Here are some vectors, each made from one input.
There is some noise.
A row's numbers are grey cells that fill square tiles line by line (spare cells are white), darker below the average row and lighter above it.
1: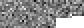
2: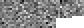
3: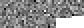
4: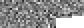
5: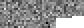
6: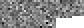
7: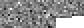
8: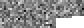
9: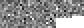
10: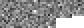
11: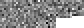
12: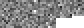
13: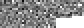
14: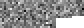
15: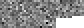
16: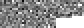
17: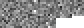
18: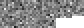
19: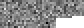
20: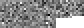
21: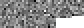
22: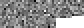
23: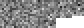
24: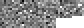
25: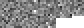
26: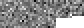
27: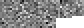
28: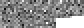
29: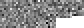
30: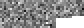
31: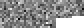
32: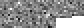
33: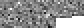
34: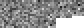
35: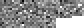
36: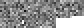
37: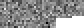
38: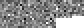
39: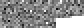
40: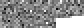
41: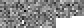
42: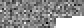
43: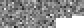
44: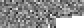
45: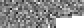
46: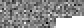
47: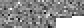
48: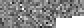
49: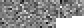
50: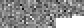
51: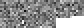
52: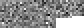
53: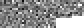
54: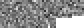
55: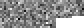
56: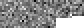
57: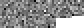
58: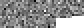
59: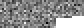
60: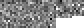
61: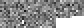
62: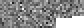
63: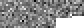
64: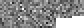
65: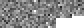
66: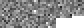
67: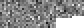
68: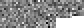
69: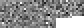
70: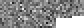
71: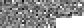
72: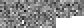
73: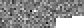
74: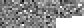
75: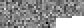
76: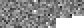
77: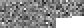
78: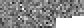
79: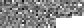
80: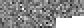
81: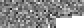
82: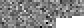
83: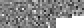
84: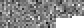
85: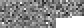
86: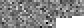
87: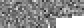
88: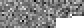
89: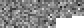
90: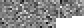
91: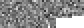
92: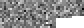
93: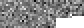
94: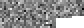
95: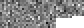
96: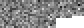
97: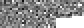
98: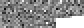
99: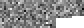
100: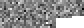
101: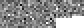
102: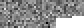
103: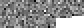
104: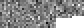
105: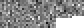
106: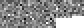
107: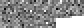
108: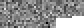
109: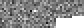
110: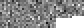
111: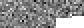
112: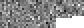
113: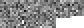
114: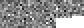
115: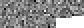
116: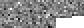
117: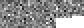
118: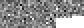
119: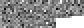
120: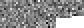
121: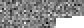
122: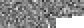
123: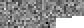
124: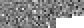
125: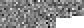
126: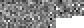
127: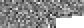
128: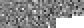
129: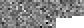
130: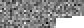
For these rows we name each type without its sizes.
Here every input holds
a true/false value, together with either a label, or a point on a line.
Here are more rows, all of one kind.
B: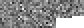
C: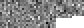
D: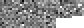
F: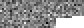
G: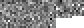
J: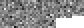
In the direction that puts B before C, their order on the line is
D, B, F, J, C, G.
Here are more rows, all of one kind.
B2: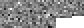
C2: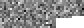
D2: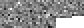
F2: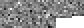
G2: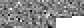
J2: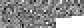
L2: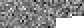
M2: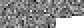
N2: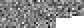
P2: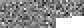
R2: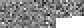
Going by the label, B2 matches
C2, D2, F2 and G2.
